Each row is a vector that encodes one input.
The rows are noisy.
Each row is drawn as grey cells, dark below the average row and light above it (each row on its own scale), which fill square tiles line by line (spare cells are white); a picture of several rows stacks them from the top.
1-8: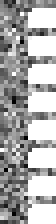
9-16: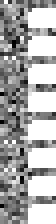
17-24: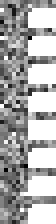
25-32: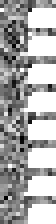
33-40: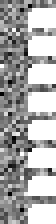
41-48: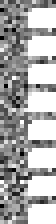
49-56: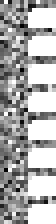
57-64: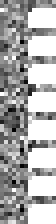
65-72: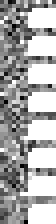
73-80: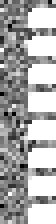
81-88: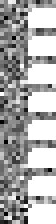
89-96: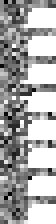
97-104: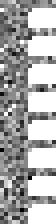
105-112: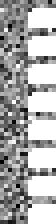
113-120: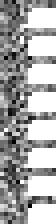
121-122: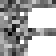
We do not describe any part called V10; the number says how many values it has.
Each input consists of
a value of V10, together with either a point on a 6-point line, or four true/false values.
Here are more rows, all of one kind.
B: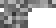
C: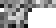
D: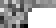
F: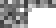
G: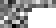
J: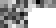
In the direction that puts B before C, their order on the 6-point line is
G, F, J, B, D, C.
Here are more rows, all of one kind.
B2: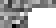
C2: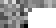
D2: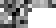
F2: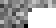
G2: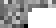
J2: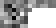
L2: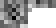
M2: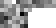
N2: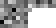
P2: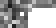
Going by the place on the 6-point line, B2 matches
C2, D2, F2 and G2.
